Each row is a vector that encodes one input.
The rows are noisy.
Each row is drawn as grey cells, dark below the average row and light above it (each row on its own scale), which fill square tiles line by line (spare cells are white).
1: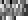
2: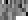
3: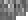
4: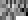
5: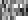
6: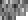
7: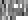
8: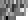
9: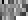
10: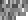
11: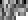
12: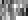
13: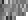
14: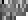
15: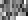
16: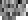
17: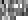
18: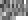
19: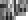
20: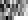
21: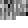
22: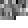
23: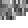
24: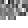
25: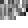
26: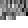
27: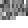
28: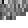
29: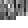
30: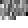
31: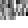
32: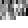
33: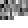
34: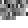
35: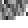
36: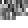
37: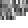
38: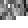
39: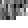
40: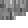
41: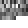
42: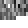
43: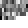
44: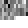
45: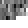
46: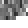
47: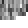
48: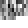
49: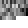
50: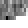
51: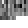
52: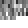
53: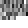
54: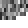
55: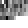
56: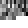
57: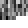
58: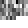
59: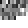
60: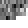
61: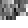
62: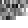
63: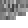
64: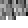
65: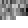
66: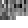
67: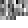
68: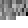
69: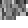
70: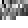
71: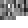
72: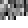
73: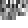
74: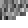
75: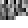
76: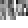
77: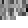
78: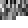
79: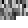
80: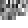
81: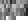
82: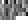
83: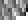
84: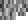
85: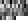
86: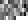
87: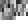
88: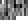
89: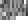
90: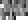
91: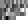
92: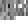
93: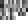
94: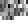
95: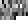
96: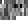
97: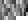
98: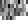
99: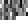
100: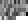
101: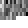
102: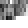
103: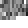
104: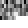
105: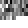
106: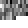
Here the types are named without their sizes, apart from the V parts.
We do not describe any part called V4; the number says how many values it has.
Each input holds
a list of items, each a true/false value and a value of V4.
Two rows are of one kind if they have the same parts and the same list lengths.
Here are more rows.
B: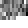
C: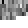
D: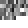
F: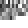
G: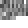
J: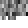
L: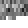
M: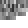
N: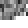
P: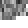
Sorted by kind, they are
B, G
C, F, J, L, N, P
D, M

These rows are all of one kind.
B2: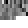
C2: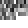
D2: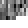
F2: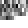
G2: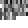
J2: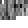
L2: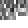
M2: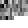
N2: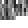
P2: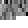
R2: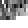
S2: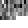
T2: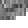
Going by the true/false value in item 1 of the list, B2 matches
G2 and P2.
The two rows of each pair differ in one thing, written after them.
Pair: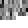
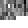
the true/false value in item 2 of the list
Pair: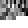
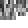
the true/false value in item 1 of the list
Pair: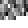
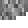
the value of V4 in item 2 of the list
